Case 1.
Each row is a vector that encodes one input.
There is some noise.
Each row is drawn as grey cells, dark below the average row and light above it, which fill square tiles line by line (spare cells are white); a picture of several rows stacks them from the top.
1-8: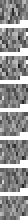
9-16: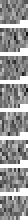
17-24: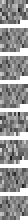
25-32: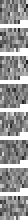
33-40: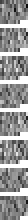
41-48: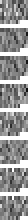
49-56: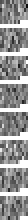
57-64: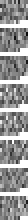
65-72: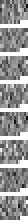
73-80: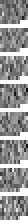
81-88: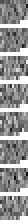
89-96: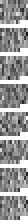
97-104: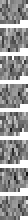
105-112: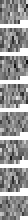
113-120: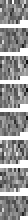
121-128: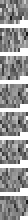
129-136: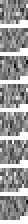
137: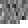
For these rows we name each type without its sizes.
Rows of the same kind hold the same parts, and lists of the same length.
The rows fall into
2 kinds.
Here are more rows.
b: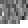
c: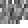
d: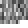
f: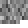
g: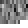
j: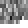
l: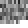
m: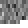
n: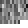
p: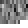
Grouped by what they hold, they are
b, f, g, m, n, p
c, d, j, l

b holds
a point on a line.
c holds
a point on a circle.
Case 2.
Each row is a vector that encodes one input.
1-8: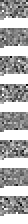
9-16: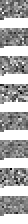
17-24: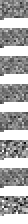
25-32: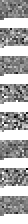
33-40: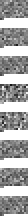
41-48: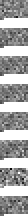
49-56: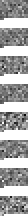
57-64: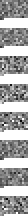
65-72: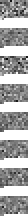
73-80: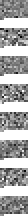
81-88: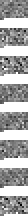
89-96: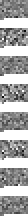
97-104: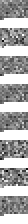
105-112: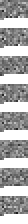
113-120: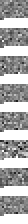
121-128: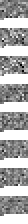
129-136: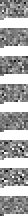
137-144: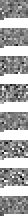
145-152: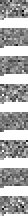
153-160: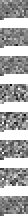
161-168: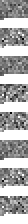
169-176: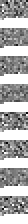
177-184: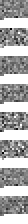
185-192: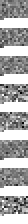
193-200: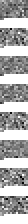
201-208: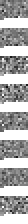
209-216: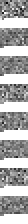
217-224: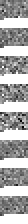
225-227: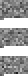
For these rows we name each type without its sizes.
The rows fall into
2 kinds.
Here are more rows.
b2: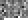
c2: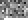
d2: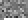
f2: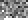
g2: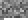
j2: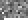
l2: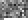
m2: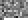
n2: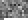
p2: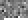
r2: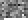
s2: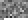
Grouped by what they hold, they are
b2, d2, g2, j2, l2, m2, n2, p2, r2, s2
c2, f2

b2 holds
three true/false values.
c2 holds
a point on each of two lines.
